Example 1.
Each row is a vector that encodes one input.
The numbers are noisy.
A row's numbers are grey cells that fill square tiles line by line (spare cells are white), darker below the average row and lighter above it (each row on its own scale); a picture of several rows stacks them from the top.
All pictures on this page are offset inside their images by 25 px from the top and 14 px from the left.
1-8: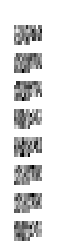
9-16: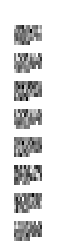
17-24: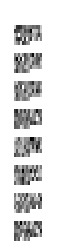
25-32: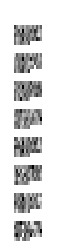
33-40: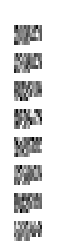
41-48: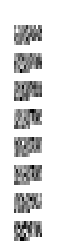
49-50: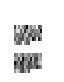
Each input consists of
either a fixed value, or a node of a 9-node tree.
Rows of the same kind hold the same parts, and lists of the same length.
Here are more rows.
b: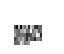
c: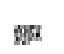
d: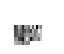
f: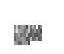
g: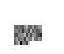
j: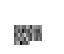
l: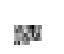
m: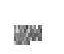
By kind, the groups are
b, c, d, g, j, l
f, m

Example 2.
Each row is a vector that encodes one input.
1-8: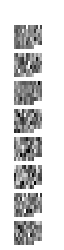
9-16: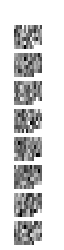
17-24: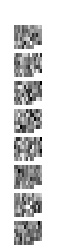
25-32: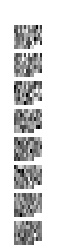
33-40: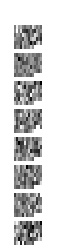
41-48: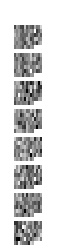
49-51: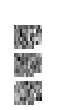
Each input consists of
a point on an 11-point line.
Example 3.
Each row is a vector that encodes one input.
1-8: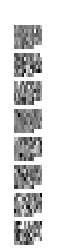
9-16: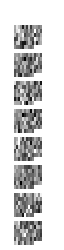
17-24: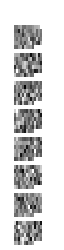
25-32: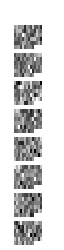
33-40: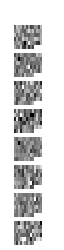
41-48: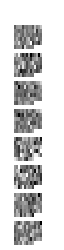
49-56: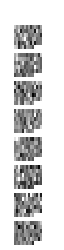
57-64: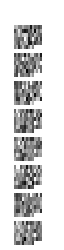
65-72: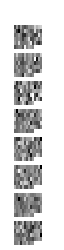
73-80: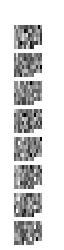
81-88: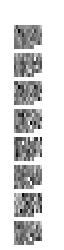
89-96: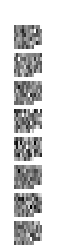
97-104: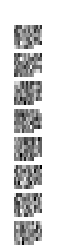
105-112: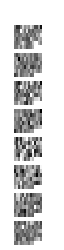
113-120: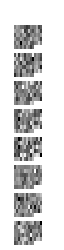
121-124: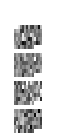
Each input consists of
a point on an 11-point line.
